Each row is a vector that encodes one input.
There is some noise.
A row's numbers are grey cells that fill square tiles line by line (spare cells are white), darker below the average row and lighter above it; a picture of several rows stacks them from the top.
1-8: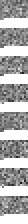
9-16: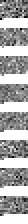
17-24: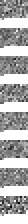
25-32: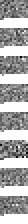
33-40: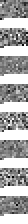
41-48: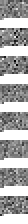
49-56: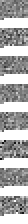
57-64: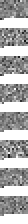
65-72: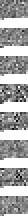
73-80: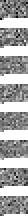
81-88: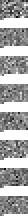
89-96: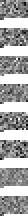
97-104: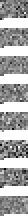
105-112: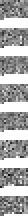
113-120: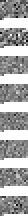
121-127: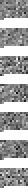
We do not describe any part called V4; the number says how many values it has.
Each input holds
a list of up to three items, each one of 5 labels and a value of V4.
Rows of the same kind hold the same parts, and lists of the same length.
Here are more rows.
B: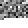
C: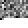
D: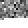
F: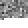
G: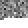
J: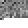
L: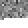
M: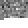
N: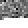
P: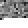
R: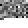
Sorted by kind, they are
B, R
C, F, G, J, L
D, N, P
M

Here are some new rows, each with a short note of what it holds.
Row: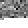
a list of one item
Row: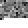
a list of one item
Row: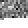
a list of one item
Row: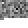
a list of one item
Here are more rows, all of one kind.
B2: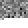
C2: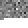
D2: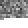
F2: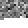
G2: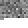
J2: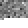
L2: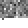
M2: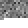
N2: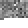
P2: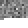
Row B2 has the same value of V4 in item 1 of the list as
F2 and J2.
